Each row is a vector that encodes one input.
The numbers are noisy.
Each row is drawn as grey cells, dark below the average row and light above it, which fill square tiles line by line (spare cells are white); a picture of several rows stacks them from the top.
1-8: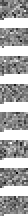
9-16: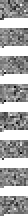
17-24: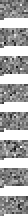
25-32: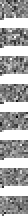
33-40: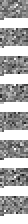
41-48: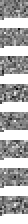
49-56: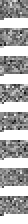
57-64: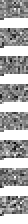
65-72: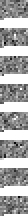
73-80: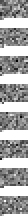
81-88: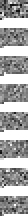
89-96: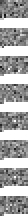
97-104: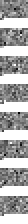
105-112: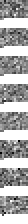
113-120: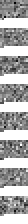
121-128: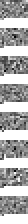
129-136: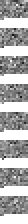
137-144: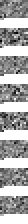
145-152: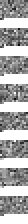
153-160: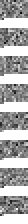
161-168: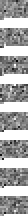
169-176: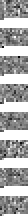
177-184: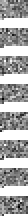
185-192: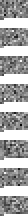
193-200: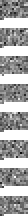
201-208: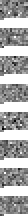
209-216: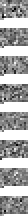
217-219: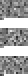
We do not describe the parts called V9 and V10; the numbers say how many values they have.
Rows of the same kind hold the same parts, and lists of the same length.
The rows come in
3 kinds.
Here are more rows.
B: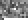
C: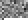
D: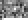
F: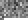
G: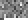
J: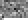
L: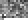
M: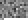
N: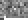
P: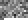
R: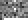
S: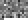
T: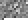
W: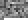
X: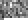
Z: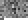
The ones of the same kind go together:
B, C, F, G, J, L, S, T, W
D, P, R, X
M, N, Z

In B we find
a point on an 11-point circle, a value of V9 and a value of V10.
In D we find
a node of an 8-node tree and a value of V10.
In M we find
a value of V9 and a value of V10.
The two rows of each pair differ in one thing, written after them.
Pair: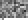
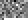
the value of V10
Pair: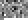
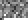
the place on the 11-point circle
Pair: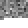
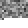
the place on the 11-point circle
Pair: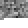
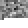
the place on the 11-point circle
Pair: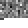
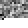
the value of V9
